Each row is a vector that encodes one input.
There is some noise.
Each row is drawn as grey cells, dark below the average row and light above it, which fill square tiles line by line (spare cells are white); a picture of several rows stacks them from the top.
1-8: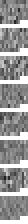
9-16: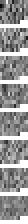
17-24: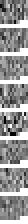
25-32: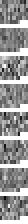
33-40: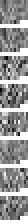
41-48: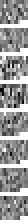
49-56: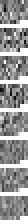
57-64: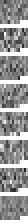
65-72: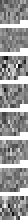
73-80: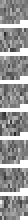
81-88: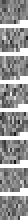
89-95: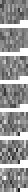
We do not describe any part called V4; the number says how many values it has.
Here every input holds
a point on a 5-point line, together with either a point on a 7-point line, or a value of V4.
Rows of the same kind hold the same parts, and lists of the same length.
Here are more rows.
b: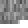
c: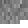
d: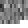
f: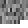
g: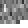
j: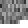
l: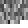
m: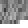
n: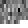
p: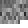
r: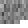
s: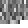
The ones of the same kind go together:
b, c, d, f, j, l, n, p, r, s
g, m

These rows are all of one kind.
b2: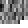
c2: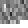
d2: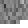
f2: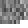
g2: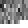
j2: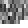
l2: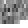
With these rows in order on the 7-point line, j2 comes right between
b2 and l2.
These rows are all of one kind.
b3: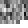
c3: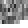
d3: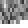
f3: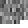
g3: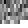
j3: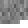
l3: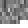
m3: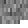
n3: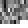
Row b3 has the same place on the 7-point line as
c3, l3 and n3.
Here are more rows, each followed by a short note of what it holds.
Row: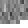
a point on a 5-point line and a point on a 7-point line
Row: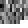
a point on a 5-point line and a point on a 7-point line
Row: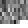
a point on a 5-point line and a point on a 7-point line
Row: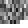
a point on a 5-point line and a point on a 7-point line
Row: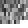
a point on a 5-point line and a value of V4
